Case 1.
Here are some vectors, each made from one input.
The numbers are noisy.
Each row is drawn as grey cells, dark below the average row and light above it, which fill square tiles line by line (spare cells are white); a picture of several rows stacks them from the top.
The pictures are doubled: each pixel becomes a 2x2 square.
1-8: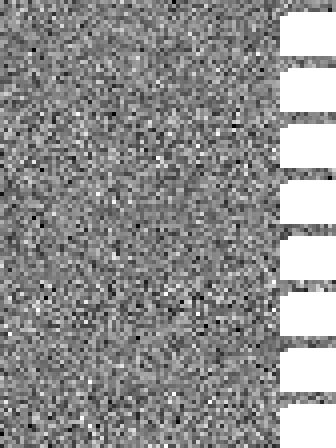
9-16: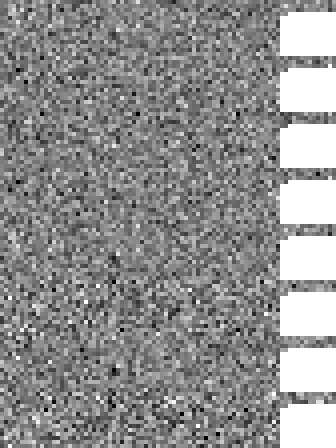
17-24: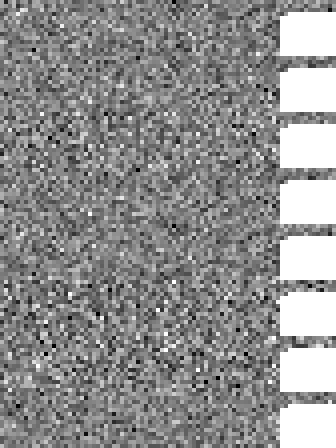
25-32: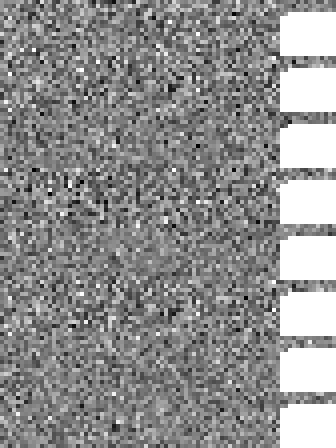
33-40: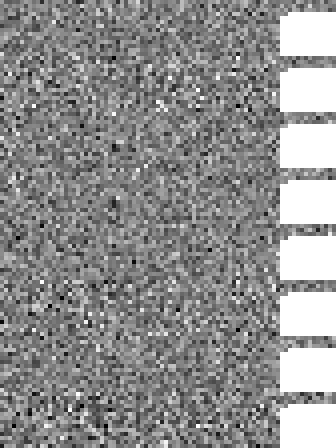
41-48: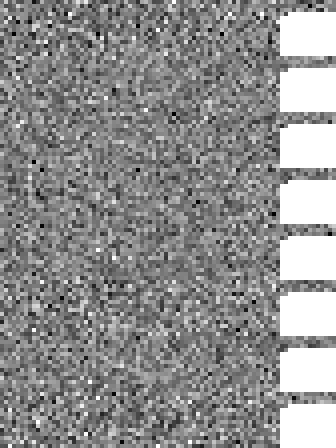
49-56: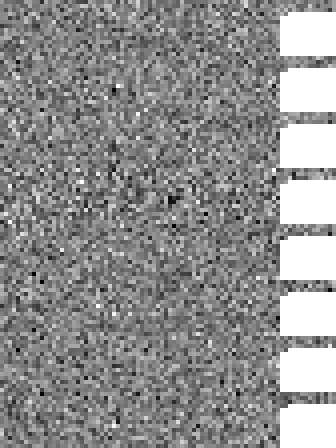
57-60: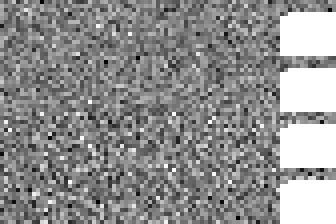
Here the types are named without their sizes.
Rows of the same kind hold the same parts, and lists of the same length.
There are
2 kinds of row.
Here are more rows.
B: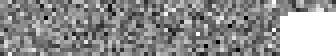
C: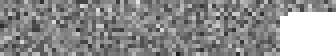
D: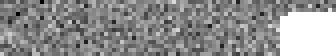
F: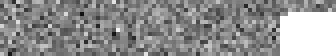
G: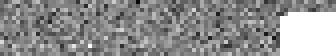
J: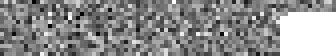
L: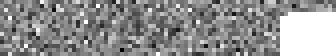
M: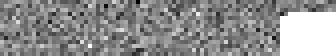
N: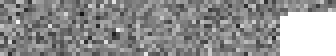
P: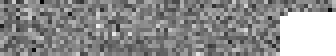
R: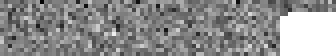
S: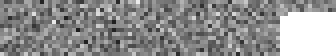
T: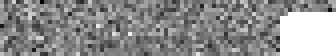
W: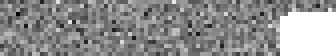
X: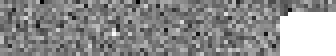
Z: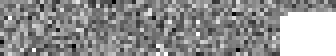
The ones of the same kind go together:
B, J, L, Z
C, D, F, G, M, N, P, R, S, T, W, X

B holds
a point on a line.
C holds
three true/false values.
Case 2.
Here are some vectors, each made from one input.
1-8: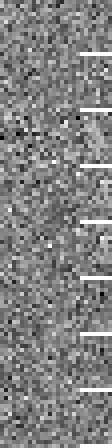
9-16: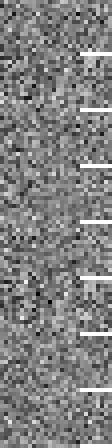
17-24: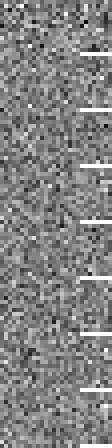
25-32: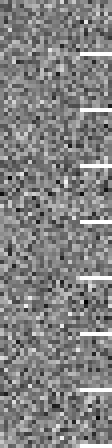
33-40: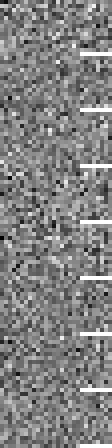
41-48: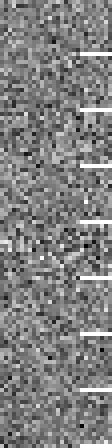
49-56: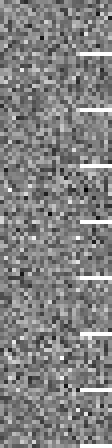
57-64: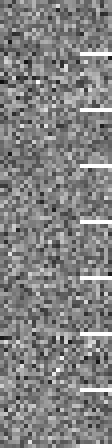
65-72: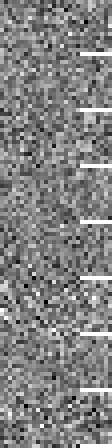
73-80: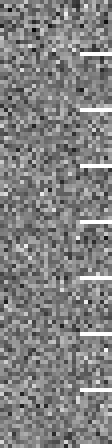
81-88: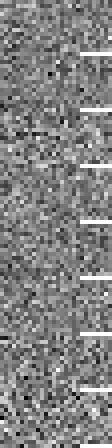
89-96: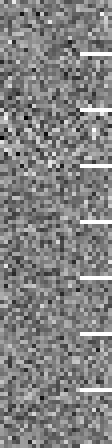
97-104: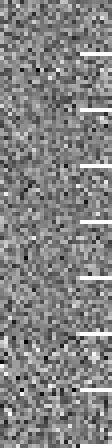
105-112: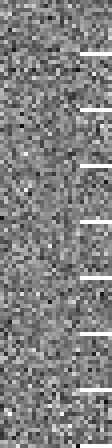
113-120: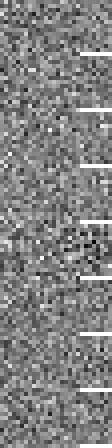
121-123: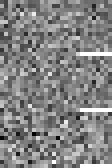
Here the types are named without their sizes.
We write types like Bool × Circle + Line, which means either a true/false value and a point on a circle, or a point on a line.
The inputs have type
Bool × Bool × Bool × Bool + Line.
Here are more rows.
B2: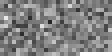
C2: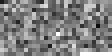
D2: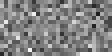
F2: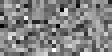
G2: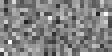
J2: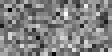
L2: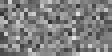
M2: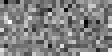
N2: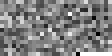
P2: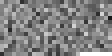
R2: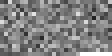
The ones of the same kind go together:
B2, D2, G2, L2, P2, R2
C2, F2, J2, M2, N2

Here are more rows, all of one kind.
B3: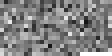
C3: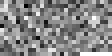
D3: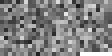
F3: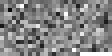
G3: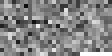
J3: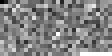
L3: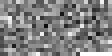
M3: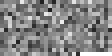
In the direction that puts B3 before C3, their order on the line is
L3, M3, B3, J3, D3, F3, G3, C3.
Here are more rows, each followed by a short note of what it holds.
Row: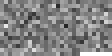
four true/false values
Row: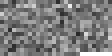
four true/false values
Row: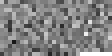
four true/false values
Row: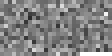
four true/false values
